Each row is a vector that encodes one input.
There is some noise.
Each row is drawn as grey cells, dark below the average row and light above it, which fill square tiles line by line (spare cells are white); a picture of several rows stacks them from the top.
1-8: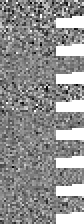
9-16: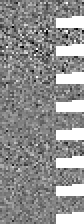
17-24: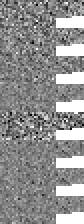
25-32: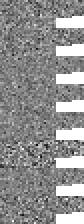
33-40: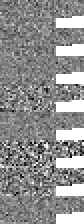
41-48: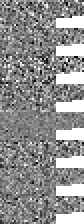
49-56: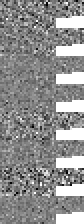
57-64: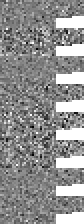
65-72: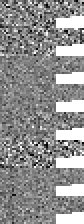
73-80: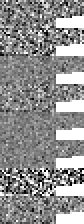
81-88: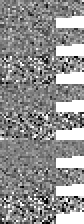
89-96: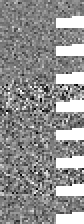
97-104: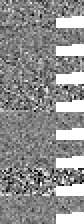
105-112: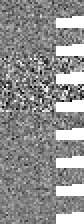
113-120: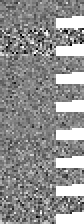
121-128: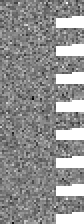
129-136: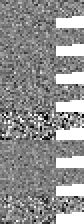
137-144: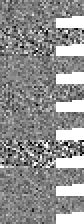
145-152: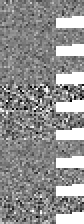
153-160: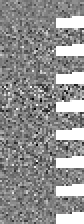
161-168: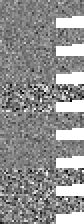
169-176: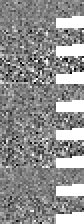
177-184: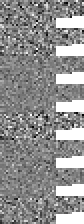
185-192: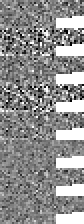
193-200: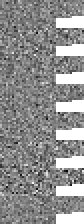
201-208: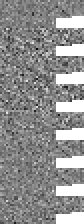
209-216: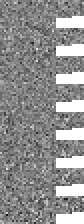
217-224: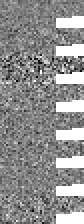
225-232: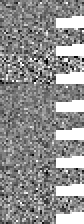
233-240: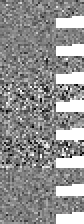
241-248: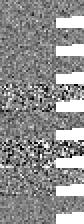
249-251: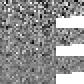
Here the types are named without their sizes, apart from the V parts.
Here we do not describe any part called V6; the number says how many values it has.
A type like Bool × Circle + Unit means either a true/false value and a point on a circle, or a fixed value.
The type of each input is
Bool × Bool × Bool × (Line + V6) + List(Circle).
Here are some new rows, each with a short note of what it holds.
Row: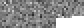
a list of two items
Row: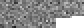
three true/false values and a value of V6
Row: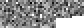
three true/false values and a value of V6
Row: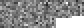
a point on a line and three true/false values
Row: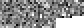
a point on a line and three true/false values
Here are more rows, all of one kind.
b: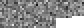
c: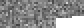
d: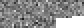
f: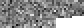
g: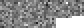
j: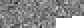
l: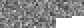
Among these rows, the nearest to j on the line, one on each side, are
b and c.
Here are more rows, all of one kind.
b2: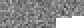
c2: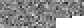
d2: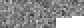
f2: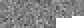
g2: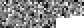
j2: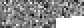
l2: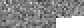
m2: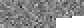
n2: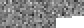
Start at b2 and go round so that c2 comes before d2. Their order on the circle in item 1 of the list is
b2, m2, n2, g2, l2, j2, f2, c2, d2.
